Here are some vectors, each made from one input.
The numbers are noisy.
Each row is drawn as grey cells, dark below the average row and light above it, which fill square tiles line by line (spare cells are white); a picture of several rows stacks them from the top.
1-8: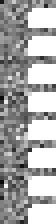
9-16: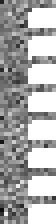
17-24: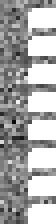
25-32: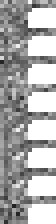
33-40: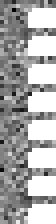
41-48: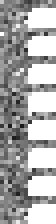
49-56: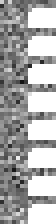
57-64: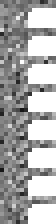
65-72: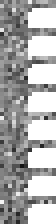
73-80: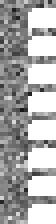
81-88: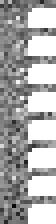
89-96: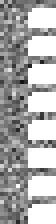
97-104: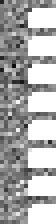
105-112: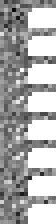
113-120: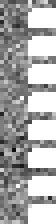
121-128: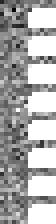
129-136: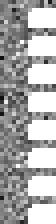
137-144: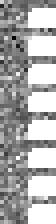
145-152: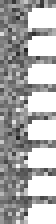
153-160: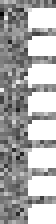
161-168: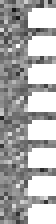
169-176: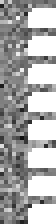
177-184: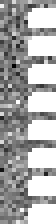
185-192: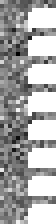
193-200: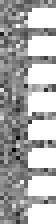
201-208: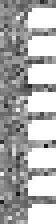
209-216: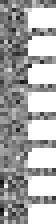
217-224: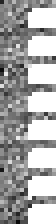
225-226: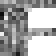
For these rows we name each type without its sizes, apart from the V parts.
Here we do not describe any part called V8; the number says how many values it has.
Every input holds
either a point on a line and a value of V8, or a list of points on a circle.
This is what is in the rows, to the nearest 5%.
About 40% of them hold a point on a line and a value of V8. The rest are lists of points on a circle.
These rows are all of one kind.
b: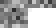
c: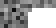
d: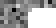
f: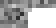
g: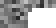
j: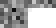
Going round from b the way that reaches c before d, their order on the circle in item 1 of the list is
b, j, c, d, g, f.
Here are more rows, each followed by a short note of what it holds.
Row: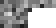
a list of one item
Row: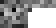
a list of one item
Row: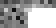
a list of two items
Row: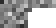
a list of one item
